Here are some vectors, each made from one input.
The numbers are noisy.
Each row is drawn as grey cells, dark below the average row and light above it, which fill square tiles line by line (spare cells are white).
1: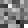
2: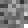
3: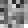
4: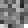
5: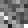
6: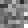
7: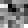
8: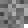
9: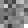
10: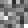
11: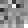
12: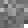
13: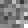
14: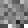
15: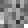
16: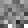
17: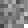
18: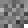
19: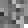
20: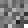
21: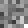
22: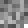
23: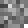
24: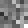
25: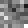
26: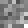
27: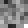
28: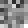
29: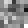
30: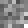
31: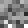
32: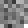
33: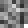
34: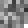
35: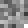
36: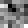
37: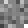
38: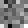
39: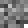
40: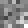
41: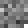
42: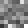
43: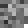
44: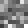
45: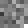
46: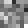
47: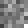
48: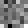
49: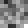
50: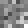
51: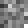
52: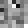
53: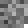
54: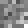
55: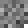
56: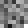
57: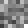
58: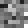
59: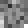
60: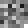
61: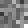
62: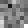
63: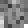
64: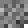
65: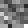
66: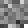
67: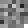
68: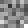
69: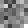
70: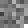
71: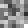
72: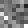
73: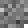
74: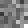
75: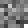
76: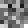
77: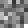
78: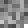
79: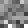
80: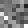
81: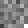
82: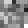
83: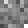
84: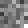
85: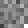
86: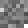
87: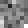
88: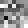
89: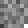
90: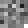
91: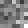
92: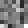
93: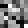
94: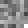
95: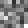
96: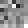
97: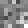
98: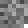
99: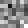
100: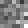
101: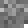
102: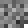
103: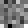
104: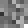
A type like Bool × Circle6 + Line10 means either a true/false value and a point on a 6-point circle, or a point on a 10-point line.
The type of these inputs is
Bool × (Label7 + Line7).
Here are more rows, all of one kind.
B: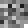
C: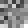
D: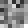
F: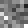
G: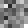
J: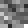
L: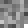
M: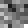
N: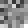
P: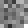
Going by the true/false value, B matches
F, G, L and P.
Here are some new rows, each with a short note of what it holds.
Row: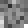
one of 7 labels and a true/false value
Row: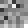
one of 7 labels and a true/false value
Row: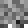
a point on a 7-point line and a true/false value
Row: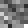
one of 7 labels and a true/false value
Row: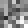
a point on a 7-point line and a true/false value
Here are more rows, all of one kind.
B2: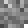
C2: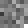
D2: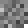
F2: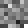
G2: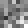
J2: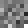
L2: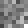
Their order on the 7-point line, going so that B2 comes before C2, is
J2, D2, F2, B2, C2, L2, G2.
